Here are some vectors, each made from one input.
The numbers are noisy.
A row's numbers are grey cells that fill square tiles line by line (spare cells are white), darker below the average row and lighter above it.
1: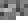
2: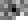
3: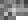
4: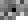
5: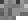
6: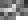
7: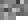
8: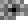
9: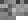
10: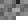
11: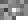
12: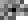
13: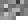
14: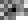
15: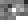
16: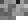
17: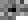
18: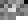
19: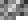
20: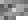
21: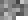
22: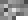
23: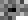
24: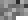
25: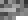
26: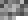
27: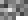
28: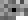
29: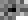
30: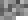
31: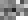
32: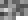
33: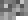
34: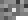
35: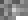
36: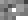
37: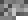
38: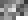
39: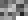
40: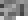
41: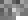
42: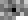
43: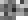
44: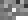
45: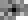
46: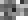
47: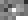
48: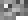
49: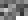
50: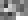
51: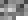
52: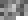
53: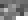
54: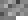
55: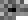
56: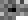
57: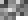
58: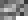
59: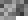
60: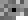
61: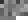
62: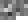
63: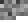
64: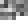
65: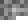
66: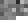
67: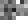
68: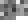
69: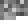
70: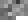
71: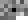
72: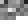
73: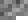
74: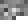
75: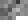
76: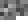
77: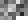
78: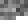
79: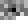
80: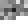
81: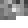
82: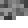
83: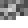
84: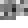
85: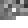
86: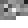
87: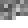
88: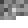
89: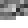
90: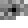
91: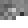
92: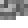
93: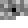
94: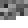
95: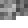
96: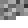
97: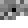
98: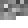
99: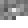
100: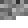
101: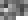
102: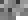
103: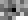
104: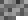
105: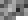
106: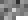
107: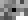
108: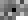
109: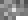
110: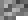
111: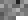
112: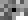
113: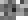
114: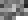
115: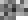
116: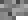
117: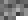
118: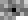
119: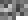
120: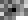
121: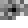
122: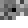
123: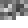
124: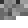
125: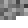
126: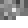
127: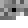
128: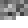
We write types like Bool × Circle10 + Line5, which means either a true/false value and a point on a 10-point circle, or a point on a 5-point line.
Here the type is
Label8 × List2(Line6).
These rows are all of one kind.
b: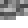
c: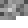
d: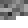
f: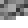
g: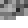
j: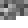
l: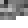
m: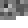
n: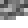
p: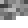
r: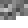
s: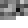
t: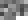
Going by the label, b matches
f, g, n and s.
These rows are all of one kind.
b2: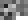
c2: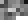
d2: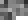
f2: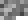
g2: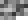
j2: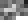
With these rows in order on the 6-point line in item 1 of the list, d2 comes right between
c2 and g2.
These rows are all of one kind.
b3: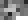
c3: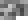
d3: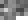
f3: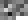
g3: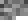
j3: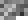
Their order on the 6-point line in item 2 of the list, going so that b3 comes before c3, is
g3, d3, b3, c3, j3, f3.
